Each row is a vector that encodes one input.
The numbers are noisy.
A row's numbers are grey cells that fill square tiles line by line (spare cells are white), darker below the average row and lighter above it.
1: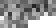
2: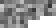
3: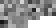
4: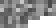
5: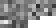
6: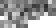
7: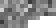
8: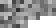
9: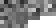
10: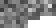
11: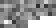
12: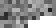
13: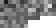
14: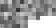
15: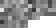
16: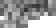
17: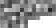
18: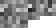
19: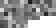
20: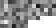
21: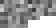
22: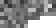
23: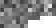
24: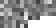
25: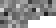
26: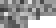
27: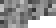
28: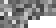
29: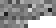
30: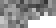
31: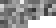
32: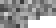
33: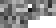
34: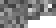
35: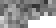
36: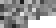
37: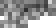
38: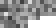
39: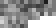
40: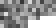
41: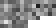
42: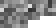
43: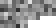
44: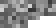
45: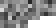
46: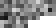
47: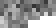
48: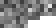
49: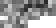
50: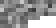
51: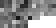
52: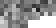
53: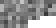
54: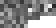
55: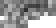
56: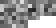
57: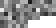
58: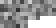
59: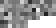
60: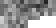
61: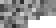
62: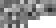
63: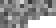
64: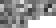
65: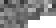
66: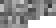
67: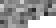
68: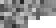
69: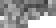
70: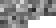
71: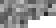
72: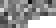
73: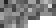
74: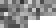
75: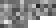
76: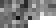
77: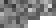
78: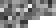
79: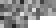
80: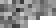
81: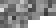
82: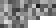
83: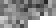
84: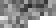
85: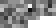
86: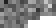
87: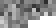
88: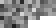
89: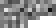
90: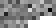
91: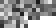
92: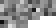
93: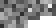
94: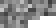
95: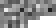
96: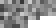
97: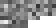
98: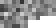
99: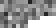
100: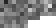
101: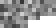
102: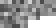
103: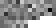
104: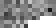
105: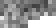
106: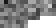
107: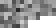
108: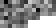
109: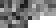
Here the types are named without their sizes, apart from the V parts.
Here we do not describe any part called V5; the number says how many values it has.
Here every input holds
either a label, or a true/false value and a value of V5.
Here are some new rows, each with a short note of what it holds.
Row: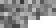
a label
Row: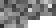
a label
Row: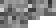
a true/false value and a value of V5
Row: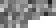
a true/false value and a value of V5
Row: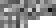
a label
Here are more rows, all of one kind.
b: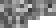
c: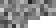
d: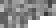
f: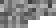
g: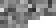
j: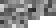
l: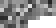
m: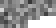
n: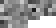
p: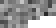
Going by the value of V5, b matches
c, l and m.
